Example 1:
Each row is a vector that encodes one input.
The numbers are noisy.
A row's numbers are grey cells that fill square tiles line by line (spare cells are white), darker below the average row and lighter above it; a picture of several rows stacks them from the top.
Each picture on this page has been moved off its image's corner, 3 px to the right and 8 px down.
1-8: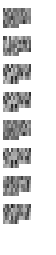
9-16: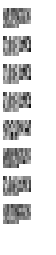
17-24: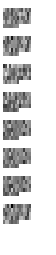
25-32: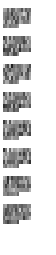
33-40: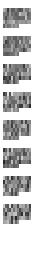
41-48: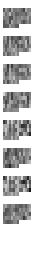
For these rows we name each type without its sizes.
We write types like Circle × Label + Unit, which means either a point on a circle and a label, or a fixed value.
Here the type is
Line.
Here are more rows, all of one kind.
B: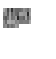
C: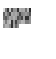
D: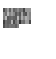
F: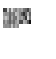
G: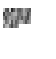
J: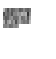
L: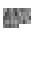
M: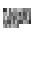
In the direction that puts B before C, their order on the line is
F, M, D, L, B, J, G, C.
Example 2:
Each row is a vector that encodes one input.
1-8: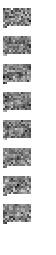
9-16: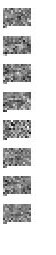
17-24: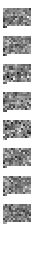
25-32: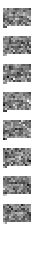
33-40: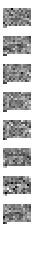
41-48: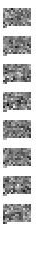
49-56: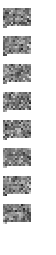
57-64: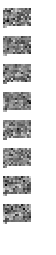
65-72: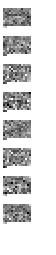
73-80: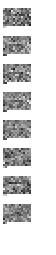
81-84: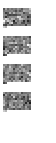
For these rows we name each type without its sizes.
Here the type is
Circle.
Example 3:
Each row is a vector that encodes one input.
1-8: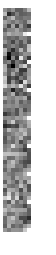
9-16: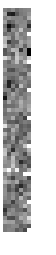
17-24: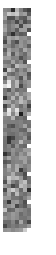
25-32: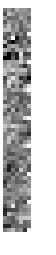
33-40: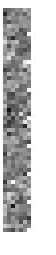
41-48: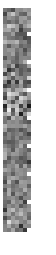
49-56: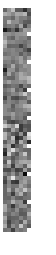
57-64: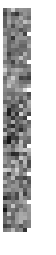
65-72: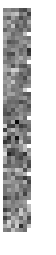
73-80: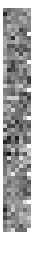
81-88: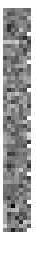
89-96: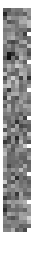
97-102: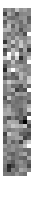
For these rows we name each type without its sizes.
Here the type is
Line.
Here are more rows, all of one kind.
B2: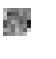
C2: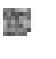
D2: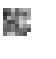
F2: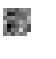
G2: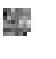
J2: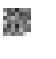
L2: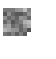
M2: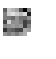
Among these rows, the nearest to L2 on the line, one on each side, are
C2 and G2.
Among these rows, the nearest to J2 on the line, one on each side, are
B2 and M2.
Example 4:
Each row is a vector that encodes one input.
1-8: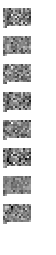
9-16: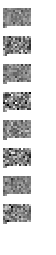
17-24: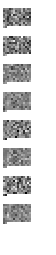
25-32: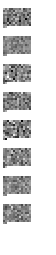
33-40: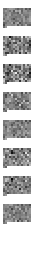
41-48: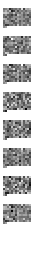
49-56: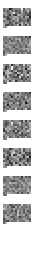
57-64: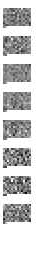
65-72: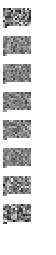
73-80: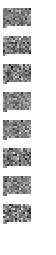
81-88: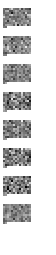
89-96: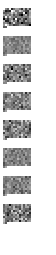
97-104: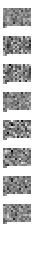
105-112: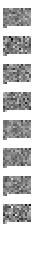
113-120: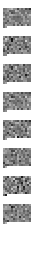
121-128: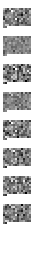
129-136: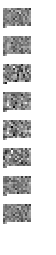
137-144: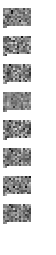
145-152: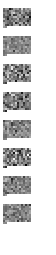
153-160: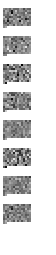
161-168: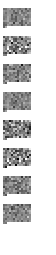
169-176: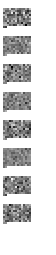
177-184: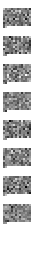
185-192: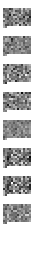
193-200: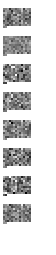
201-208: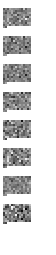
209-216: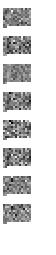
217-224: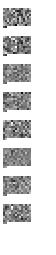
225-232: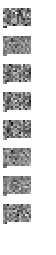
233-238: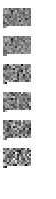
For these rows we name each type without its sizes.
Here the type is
Line.
